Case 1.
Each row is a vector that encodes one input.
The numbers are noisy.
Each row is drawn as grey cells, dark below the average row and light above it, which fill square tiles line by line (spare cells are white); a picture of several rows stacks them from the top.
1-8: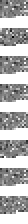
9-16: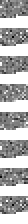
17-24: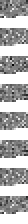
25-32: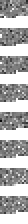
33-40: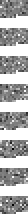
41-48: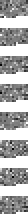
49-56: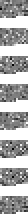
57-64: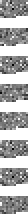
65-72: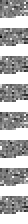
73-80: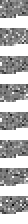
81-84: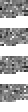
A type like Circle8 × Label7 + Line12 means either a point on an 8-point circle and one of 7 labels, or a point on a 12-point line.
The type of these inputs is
Circle11.
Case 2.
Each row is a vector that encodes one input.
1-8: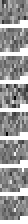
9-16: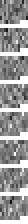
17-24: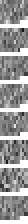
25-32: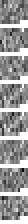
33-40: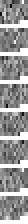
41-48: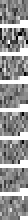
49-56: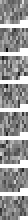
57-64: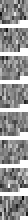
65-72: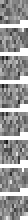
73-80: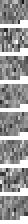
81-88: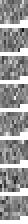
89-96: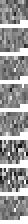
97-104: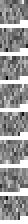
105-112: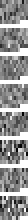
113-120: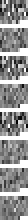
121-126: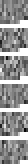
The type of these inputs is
Tree14 + Unit.
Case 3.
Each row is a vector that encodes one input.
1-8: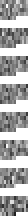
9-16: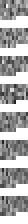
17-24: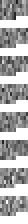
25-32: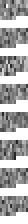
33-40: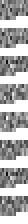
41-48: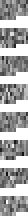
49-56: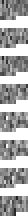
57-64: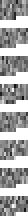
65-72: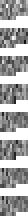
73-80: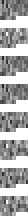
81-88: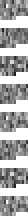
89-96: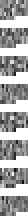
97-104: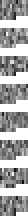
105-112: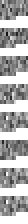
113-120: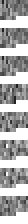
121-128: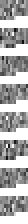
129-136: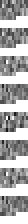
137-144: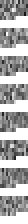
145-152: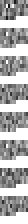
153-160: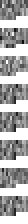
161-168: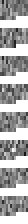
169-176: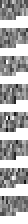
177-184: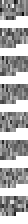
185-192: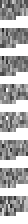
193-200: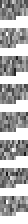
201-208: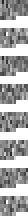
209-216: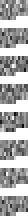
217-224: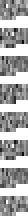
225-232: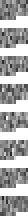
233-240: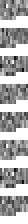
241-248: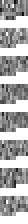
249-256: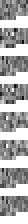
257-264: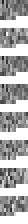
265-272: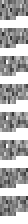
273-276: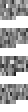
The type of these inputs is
Circle15.
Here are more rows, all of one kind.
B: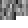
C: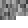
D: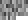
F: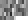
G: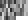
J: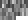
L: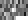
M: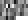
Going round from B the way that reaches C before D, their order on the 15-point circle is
B, M, G, F, L, C, D, J.
